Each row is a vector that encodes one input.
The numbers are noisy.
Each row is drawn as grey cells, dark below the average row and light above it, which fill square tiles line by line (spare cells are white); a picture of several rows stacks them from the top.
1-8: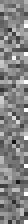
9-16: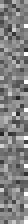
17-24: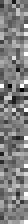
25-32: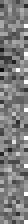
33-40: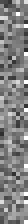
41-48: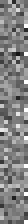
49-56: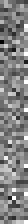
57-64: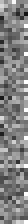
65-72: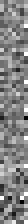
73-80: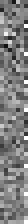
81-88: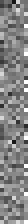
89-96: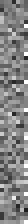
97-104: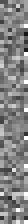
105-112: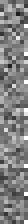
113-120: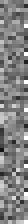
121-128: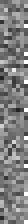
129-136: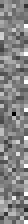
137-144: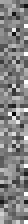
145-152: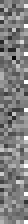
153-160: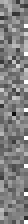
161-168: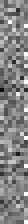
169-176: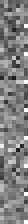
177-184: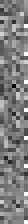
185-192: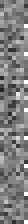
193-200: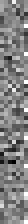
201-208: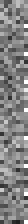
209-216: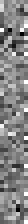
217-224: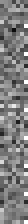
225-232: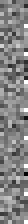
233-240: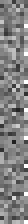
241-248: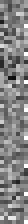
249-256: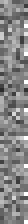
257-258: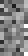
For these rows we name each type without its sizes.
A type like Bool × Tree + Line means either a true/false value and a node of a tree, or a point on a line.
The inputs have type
List(Circle).
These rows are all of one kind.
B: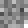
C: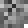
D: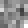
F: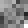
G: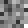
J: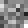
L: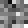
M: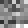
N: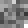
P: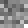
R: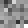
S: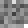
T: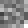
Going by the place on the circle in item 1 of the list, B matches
D, F, J and T.
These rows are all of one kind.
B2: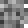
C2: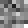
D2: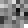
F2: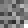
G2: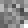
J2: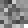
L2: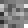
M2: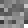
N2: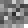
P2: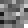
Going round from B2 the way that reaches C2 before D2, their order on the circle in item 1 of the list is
B2, P2, L2, M2, C2, J2, D2, N2, G2, F2.
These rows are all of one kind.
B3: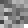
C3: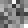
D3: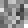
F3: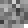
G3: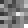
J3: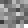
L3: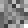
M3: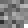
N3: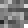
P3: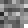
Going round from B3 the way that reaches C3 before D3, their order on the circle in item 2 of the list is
B3, F3, N3, M3, G3, J3, L3, P3, C3, D3.
